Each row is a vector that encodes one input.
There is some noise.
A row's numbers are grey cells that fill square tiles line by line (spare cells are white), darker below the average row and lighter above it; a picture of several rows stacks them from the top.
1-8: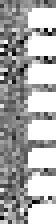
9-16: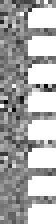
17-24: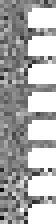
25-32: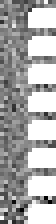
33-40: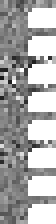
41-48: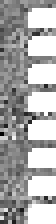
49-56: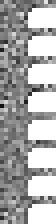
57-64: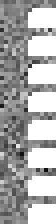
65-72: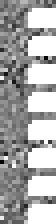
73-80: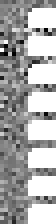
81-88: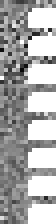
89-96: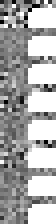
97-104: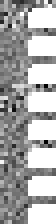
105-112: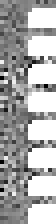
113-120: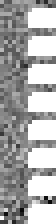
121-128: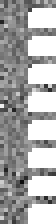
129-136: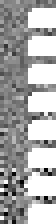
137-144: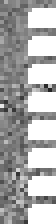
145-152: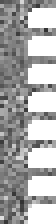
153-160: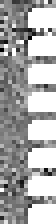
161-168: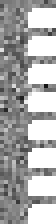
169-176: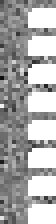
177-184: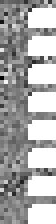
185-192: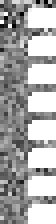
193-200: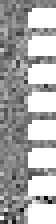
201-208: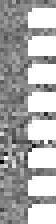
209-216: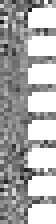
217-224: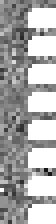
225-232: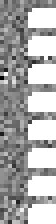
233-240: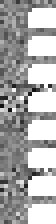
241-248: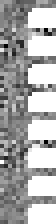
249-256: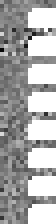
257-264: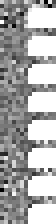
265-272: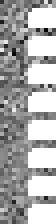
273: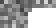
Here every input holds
three labels (each one of 9), together with either a point on a 5-point line, or five true/false values.
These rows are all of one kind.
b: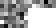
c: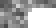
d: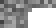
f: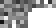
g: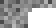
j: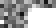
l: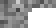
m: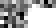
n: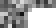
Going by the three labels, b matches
f and g.
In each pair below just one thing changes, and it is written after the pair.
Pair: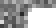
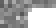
the place on the 5-point line
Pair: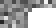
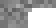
one of the three labels
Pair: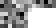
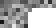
one of the three labels
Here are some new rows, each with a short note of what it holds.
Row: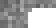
three labels (each one of 9) and a point on a 5-point line
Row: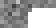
three labels (each one of 9) and five true/false values
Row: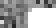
three labels (each one of 9) and five true/false values
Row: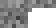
three labels (each one of 9) and five true/false values
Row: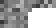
three labels (each one of 9) and a point on a 5-point line
